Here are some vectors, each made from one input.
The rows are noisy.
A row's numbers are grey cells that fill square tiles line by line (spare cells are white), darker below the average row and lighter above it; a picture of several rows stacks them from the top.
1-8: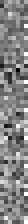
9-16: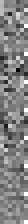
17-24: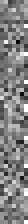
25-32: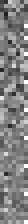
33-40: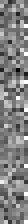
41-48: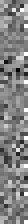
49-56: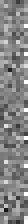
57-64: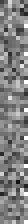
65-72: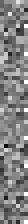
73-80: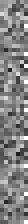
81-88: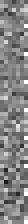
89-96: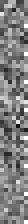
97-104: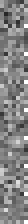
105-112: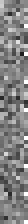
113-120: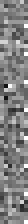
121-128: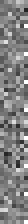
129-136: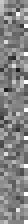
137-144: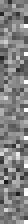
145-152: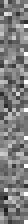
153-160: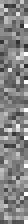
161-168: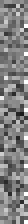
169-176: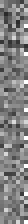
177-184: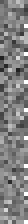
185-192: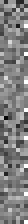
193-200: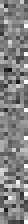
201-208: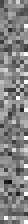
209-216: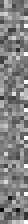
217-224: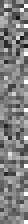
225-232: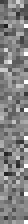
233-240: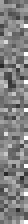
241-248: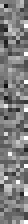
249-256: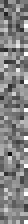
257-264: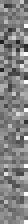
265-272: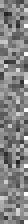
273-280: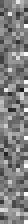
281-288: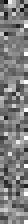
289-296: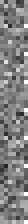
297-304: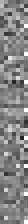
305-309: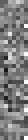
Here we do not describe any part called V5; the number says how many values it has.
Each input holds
a value of V5, together with a list of up to two points on a 9-point line.
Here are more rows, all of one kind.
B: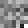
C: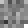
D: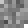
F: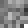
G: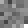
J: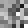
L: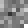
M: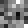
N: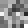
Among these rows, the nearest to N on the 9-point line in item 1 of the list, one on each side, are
F and L.
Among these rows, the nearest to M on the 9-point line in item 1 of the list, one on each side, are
G and J.
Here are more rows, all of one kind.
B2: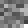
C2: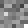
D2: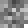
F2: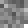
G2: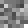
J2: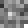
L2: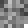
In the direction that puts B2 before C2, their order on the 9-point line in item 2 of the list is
B2, D2, J2, F2, L2, G2, C2.
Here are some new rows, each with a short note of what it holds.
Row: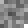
a value of V5, together with a list of one item
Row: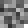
a value of V5, together with the empty list
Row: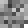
a value of V5, together with a list of one item
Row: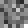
a value of V5, together with the empty list
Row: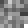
a value of V5, together with a list of two items
